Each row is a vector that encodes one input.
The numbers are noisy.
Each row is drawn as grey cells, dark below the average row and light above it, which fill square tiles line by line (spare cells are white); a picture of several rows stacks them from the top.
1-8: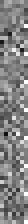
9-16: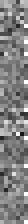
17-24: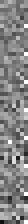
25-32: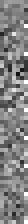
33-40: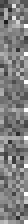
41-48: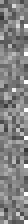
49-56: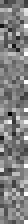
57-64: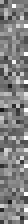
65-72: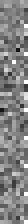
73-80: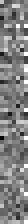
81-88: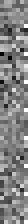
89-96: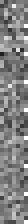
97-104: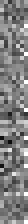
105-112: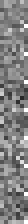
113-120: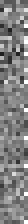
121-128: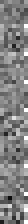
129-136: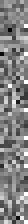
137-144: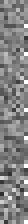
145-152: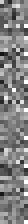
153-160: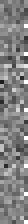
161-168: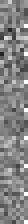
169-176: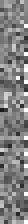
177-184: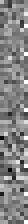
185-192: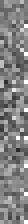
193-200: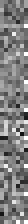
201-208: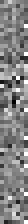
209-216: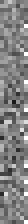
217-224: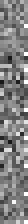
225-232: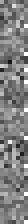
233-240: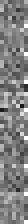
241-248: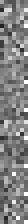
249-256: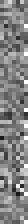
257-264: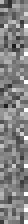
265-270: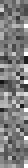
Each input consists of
either a point on a 9-point line, or a point on a 13-point line.
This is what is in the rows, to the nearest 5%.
About 35% of them hold a point on a 9-point line. The rest hold a point on a 13-point line.
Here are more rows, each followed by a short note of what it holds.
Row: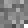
a point on a 13-point line
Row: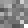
a point on a 13-point line
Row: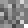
a point on a 13-point line
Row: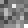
a point on a 9-point line
